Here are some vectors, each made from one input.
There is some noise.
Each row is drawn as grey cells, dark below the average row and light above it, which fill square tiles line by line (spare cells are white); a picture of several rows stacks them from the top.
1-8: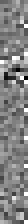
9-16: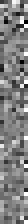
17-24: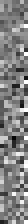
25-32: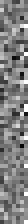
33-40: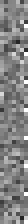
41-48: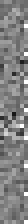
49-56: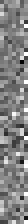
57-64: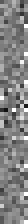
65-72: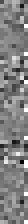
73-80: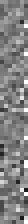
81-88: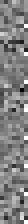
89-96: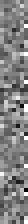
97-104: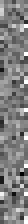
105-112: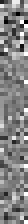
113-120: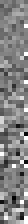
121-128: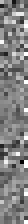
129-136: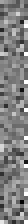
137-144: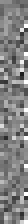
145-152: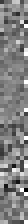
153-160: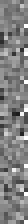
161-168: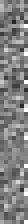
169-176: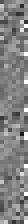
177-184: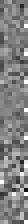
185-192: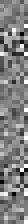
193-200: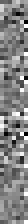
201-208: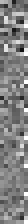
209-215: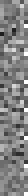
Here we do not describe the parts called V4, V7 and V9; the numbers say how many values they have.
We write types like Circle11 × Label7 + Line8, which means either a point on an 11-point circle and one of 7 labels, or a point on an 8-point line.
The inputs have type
((Bool × Bool × Bool × Bool + Line5) × V9 + V4 × V7) × Line5 × Line5.
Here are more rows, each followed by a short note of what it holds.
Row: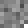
a point on each of two 5-point lines, four true/false values and a value of V9
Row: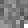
a point on each of three 5-point lines and a value of V9
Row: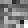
a point on each of three 5-point lines and a value of V9
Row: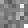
a point on each of two 5-point lines, four true/false values and a value of V9
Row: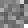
a point on each of two 5-point lines, a value of V4 and a value of V7
